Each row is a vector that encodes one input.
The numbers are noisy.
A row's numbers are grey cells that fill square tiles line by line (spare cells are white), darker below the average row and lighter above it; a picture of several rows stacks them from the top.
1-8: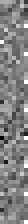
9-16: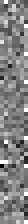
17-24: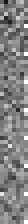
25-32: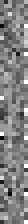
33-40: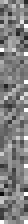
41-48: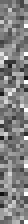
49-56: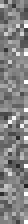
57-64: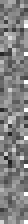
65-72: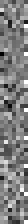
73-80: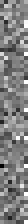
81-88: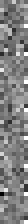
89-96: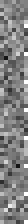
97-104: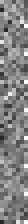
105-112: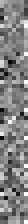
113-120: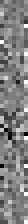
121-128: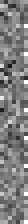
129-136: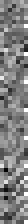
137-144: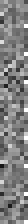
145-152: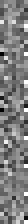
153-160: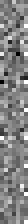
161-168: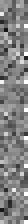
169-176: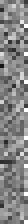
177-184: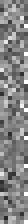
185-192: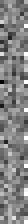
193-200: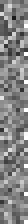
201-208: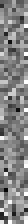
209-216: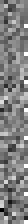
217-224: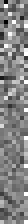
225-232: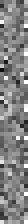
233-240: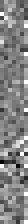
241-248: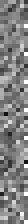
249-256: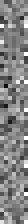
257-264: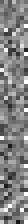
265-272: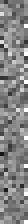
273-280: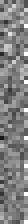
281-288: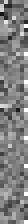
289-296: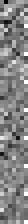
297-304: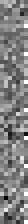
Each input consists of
either a point on a 5-point circle and a true/false value, or a point on a 14-point circle, or a fixed value.
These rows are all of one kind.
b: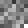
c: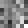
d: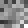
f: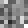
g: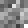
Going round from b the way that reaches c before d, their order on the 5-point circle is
b, g, f, c, d.
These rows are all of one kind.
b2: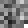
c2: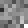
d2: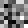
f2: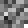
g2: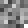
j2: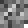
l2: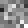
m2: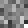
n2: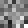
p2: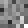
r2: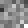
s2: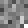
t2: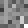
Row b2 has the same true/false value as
d2, f2 and j2.
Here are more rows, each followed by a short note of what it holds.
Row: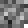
a point on a 5-point circle and a true/false value
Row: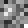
a point on a 5-point circle and a true/false value
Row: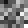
a point on a 5-point circle and a true/false value
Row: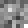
a fixed value
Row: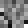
a fixed value
